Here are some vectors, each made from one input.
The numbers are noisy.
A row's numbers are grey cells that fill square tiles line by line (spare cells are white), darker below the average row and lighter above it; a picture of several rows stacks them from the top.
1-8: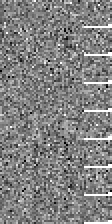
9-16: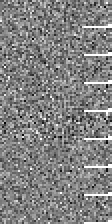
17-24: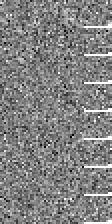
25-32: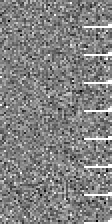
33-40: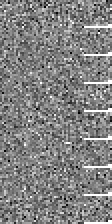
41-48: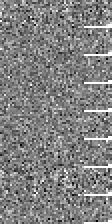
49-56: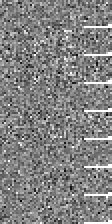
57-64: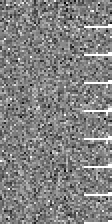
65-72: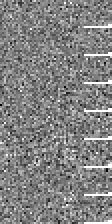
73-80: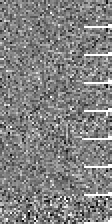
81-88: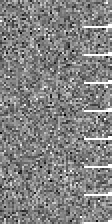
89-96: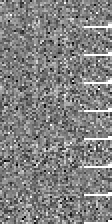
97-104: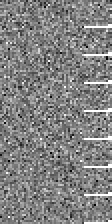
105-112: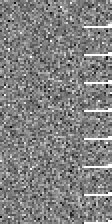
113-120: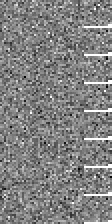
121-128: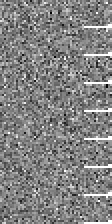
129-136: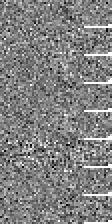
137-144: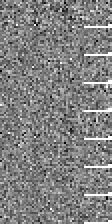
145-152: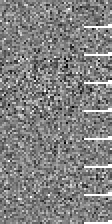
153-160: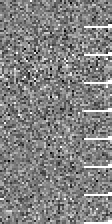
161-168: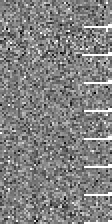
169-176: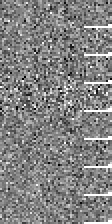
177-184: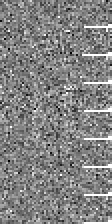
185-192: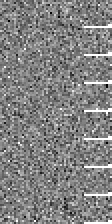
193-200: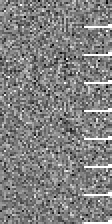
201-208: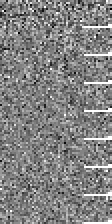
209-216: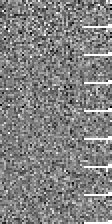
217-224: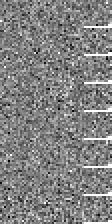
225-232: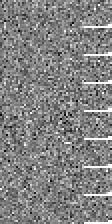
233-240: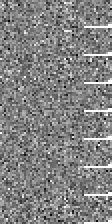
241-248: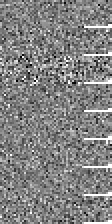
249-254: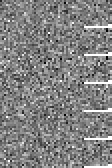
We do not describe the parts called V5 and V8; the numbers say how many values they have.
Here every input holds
one of 11 labels, together with either two labels (each one of 4), or a value of V5 and a value of V8.
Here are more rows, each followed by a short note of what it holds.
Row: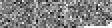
one of 11 labels, a value of V5 and a value of V8
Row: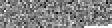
two labels (each one of 4) and one of 11 labels
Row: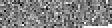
one of 11 labels, a value of V5 and a value of V8
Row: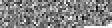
one of 11 labels, a value of V5 and a value of V8
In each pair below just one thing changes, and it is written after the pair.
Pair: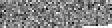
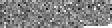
the value of V5
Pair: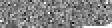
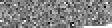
the label
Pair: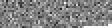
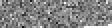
the label
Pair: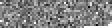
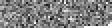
the label
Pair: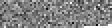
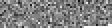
the value of V8
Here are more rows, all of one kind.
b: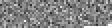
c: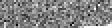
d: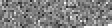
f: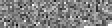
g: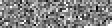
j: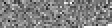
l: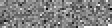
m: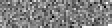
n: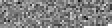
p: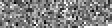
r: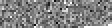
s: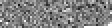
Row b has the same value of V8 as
f, g and n.
